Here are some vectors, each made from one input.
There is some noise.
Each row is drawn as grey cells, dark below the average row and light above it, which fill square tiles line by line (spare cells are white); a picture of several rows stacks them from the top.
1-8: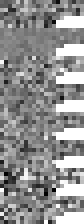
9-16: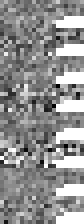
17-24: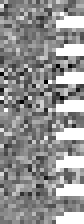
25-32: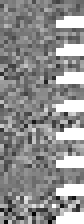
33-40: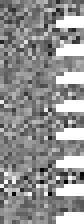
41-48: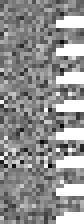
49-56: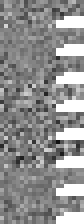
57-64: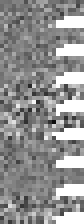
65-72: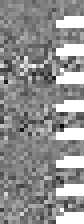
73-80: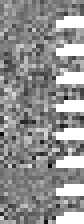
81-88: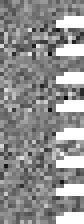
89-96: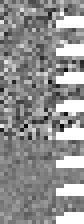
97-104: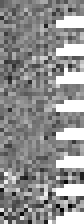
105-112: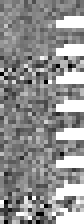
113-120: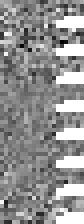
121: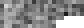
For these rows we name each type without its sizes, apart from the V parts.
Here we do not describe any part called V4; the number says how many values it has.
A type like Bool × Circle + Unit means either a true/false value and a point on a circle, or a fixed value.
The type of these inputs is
Bool × Label × Line × (Line + V4).
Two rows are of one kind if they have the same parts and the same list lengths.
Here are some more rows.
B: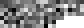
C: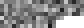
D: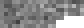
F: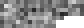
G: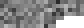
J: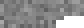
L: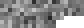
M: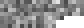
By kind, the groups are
B, D, J, L, M
C, F, G

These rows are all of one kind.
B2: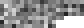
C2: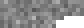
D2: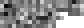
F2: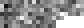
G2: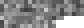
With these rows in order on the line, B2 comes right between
D2 and G2.
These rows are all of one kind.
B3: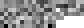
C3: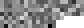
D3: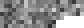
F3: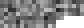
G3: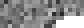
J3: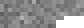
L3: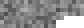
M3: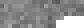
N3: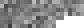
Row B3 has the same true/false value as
C3 and M3.
